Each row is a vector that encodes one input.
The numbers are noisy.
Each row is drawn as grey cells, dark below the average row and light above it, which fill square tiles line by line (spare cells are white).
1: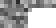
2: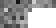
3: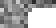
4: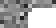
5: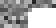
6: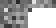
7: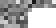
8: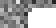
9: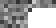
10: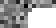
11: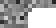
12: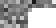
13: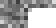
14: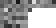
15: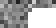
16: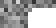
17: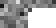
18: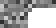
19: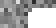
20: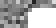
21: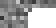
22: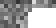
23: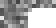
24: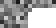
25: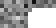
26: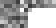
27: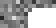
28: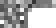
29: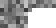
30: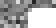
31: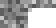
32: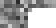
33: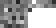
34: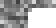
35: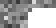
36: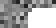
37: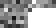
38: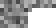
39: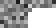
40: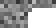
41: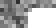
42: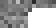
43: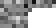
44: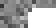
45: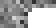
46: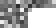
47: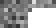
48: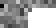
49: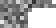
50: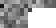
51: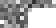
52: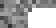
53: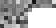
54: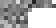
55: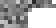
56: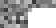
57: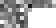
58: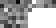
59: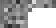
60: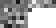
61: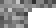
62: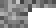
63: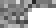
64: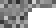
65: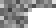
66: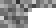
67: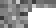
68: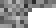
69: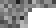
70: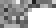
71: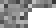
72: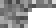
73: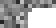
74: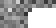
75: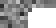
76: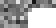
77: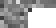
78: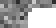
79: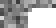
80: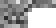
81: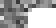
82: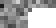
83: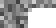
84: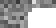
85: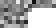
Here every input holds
a true/false value, together with either a point on a 4-point line, or a point on a 6-point line.
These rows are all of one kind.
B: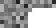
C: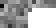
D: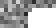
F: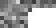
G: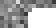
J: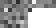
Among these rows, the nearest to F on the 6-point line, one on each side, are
G and J.
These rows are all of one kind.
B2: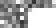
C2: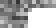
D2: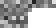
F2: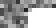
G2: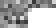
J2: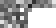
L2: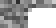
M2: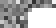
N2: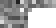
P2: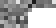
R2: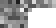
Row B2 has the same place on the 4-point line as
J2, N2 and R2.
